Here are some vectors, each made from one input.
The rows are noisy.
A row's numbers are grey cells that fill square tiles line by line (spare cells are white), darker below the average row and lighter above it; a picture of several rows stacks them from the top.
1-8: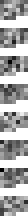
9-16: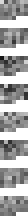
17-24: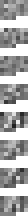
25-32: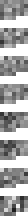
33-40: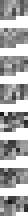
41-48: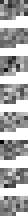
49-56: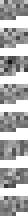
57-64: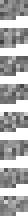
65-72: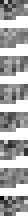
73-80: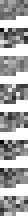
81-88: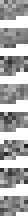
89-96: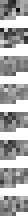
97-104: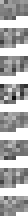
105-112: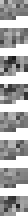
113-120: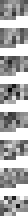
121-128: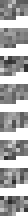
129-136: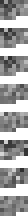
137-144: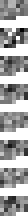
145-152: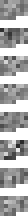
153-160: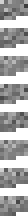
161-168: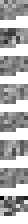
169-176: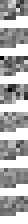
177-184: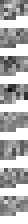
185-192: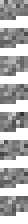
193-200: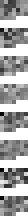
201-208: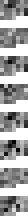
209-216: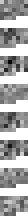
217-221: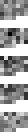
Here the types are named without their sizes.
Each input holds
either a point on a circle, or three true/false values.
